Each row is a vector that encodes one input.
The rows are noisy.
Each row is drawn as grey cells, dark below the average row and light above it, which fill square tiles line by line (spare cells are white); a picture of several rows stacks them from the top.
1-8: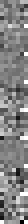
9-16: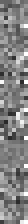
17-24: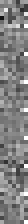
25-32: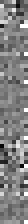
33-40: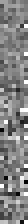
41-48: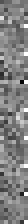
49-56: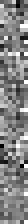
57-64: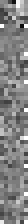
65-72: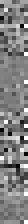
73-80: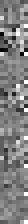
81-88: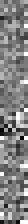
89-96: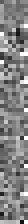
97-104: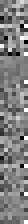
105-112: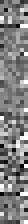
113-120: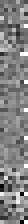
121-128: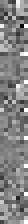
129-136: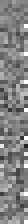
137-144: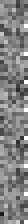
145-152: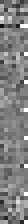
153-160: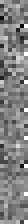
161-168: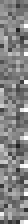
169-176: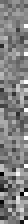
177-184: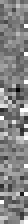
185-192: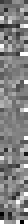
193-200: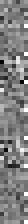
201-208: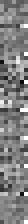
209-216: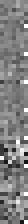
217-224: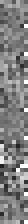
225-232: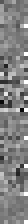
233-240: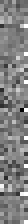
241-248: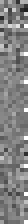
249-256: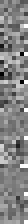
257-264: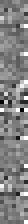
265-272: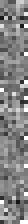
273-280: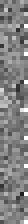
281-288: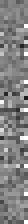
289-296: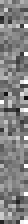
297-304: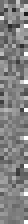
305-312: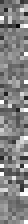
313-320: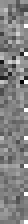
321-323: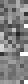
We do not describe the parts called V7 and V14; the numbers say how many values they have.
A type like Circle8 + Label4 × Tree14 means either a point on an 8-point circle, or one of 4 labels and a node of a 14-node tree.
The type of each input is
(Bool × Bool × Bool × Bool × Bool + V14) × V7 + Line9.
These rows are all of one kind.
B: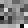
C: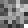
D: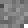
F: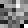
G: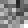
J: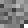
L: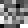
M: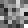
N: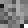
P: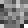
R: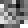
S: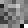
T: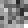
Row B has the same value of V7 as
D and N.
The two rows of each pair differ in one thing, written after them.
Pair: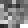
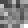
the value of V14
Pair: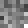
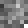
the value of V14
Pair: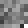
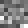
the value of V7
